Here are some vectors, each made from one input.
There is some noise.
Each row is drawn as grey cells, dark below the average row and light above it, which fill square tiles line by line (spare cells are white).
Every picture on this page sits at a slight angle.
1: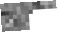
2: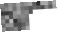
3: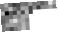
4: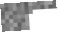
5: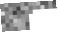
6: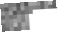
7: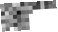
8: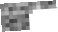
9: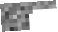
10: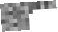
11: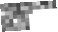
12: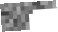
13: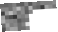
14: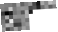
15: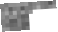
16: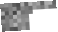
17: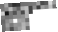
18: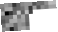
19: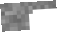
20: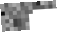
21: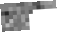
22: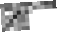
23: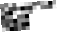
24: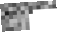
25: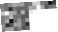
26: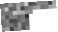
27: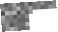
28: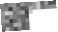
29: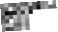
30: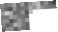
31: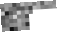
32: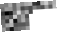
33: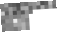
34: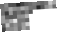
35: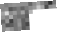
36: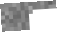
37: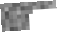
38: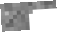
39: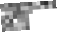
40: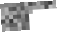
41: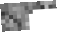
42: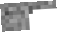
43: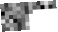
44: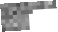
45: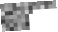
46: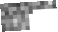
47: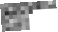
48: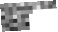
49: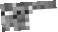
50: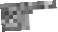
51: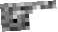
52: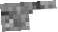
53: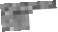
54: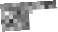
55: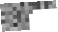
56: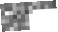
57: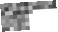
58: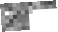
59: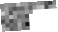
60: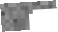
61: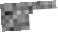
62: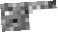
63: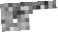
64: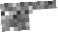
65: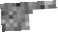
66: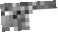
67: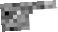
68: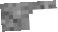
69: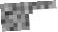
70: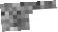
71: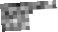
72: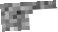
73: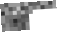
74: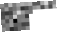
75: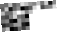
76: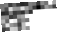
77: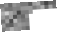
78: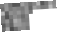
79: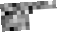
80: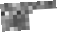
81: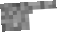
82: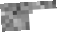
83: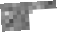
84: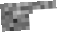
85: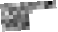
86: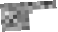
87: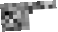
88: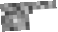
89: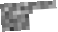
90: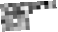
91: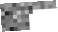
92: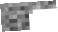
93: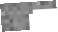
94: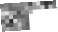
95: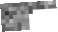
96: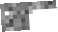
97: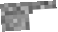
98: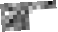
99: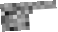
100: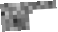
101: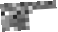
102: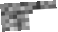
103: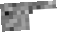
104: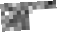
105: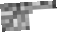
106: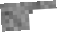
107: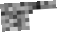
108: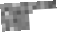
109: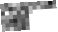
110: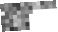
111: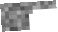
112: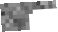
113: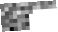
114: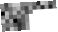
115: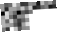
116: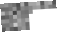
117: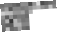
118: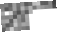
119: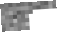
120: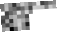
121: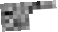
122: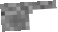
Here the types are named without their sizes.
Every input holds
two labels and a point on a line.
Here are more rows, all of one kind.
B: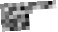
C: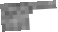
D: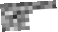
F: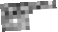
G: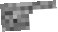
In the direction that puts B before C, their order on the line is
F, B, C, G, D.
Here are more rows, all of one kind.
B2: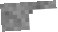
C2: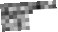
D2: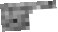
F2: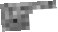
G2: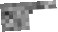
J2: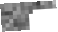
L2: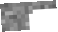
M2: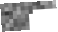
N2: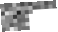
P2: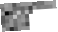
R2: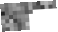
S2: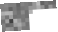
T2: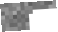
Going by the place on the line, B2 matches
C2, G2 and L2.
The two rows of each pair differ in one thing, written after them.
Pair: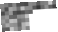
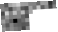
the place on the line
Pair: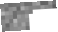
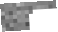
one of the two labels
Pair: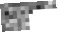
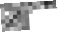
one of the two labels
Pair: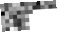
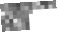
the place on the line
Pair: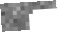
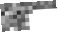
one of the two labels
